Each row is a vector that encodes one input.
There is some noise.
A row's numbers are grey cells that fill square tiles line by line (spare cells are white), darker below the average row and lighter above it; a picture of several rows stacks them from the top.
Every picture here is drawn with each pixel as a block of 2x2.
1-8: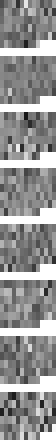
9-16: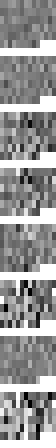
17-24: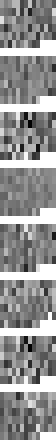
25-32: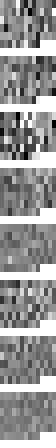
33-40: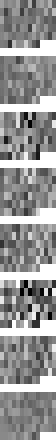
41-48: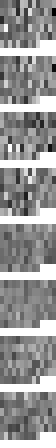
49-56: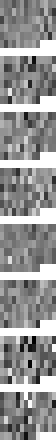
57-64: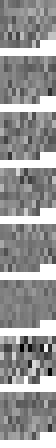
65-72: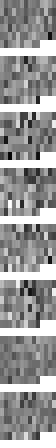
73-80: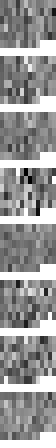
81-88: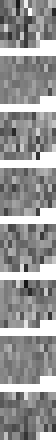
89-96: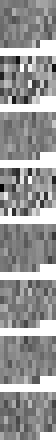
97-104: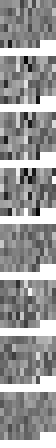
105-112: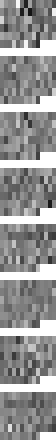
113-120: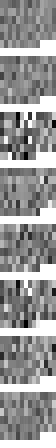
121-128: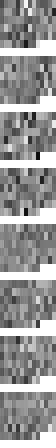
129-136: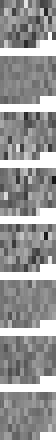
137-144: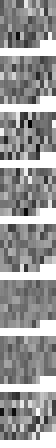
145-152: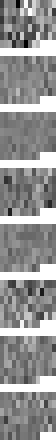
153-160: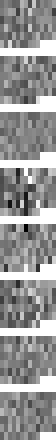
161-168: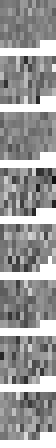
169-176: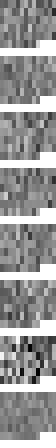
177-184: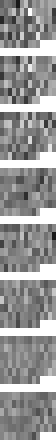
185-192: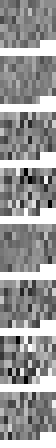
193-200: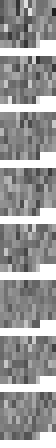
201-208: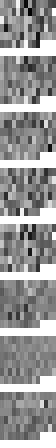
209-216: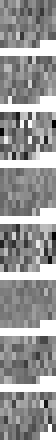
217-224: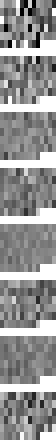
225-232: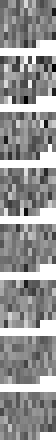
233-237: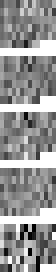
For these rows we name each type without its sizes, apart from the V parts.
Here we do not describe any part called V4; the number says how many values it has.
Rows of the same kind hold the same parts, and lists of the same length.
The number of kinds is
4.
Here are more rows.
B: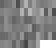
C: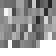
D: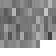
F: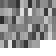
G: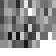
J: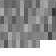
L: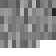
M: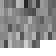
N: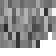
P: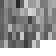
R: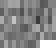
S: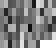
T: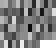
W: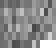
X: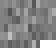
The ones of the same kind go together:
B, C, J, L, M
D, G, N, P, R, W
F, X
S, T

